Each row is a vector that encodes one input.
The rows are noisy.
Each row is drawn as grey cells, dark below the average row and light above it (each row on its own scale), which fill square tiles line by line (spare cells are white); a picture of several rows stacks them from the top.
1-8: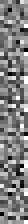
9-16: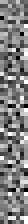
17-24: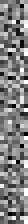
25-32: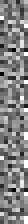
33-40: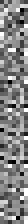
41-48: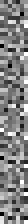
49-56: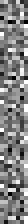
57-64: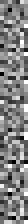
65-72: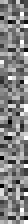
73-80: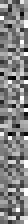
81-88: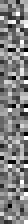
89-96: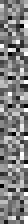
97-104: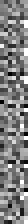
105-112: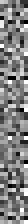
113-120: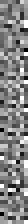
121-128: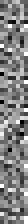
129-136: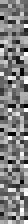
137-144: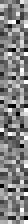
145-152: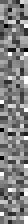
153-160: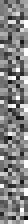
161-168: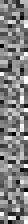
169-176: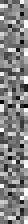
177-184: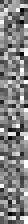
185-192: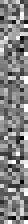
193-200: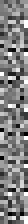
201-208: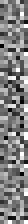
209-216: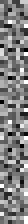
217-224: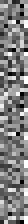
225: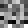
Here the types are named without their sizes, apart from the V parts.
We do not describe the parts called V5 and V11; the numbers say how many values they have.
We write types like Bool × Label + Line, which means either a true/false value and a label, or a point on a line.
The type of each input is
Bool × Circle + Unit + V5 × V11.
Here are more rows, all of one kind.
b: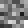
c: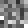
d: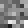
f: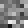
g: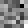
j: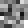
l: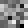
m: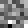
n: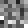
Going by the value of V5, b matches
d, f and m.
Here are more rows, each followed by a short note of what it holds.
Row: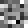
a value of V5 and a value of V11
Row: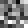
a value of V5 and a value of V11
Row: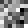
a fixed value
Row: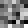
a point on a circle and a true/false value
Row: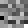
a point on a circle and a true/false value
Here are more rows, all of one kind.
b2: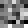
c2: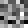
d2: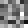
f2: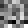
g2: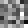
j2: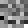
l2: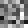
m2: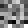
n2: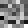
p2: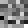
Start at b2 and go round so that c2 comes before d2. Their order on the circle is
b2, f2, m2, n2, j2, p2, c2, d2, g2, l2.
